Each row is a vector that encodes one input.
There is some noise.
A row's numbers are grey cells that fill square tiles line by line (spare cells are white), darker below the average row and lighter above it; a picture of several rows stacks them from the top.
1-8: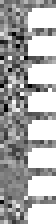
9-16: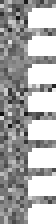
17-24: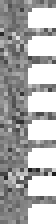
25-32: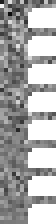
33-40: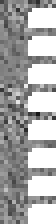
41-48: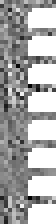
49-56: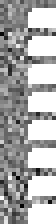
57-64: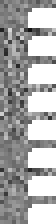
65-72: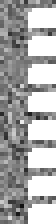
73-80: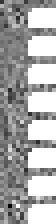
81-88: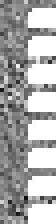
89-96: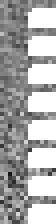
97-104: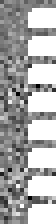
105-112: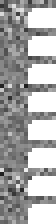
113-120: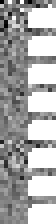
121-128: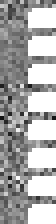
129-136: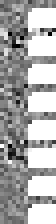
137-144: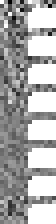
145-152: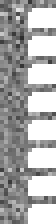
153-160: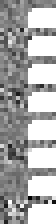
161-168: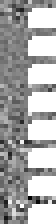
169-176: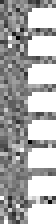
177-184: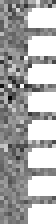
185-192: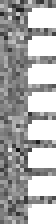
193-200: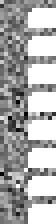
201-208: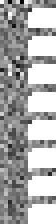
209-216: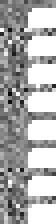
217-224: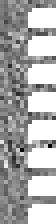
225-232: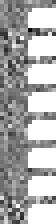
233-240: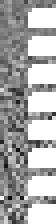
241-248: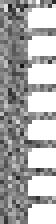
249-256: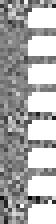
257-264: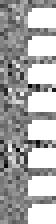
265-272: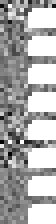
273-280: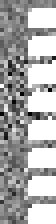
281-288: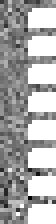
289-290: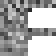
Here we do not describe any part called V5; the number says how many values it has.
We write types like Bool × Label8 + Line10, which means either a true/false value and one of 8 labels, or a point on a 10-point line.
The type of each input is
(Bool × Line4 + Label10) × Label11 + V5.
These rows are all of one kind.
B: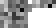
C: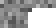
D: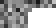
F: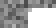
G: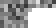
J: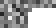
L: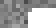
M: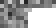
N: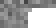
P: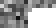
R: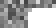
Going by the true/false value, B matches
C and R.
